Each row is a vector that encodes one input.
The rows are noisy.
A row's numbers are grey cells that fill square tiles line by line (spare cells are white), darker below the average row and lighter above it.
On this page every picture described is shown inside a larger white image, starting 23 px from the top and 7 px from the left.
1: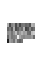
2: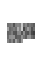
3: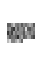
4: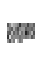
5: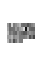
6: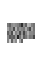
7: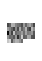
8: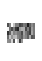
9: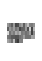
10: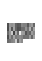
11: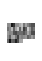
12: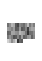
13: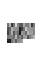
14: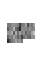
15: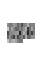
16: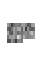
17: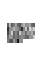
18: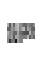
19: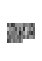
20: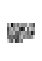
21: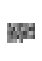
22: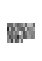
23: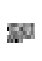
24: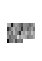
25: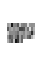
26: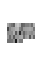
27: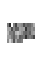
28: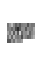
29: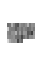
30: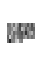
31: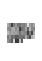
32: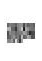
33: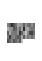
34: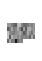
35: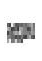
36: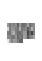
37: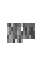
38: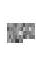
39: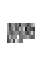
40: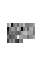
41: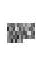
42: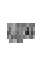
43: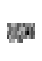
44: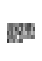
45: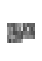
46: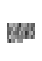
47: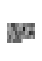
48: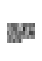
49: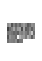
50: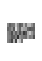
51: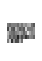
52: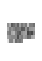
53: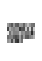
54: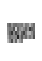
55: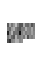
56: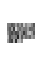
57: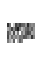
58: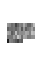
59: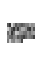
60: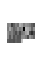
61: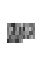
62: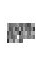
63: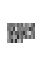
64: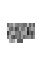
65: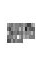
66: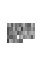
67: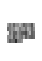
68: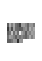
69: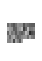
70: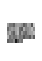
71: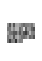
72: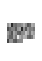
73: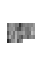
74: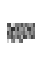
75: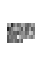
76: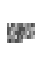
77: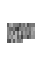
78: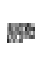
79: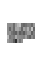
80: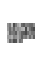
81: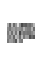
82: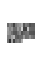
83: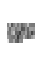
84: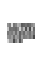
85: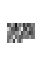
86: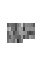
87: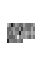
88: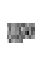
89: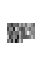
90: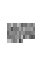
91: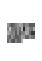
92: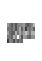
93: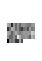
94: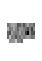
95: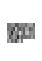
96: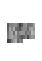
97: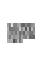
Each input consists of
one of 4 labels and one of 6 labels, together with either a fixed value, or three true/false values.
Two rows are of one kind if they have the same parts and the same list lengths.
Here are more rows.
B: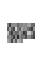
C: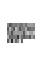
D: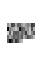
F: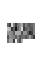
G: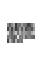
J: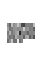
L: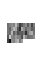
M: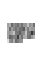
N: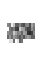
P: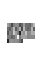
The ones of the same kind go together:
B, D, L
C, F, G, J, M, N, P

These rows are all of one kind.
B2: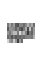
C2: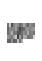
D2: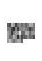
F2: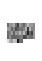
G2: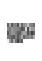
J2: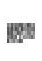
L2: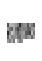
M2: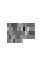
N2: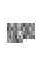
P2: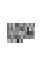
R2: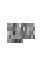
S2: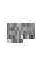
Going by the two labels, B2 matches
F2, G2 and P2.
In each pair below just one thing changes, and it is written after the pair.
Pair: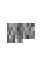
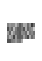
one of the three true/false values
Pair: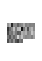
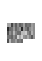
one of the three true/false values
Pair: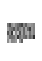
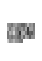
one of the two labels
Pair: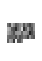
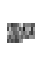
one of the three true/false values
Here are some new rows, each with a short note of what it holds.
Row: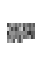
one of 4 labels, one of 6 labels and three true/false values
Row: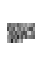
one of 4 labels and one of 6 labels
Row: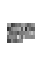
one of 4 labels and one of 6 labels
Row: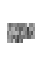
one of 4 labels, one of 6 labels and three true/false values
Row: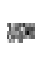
one of 4 labels and one of 6 labels
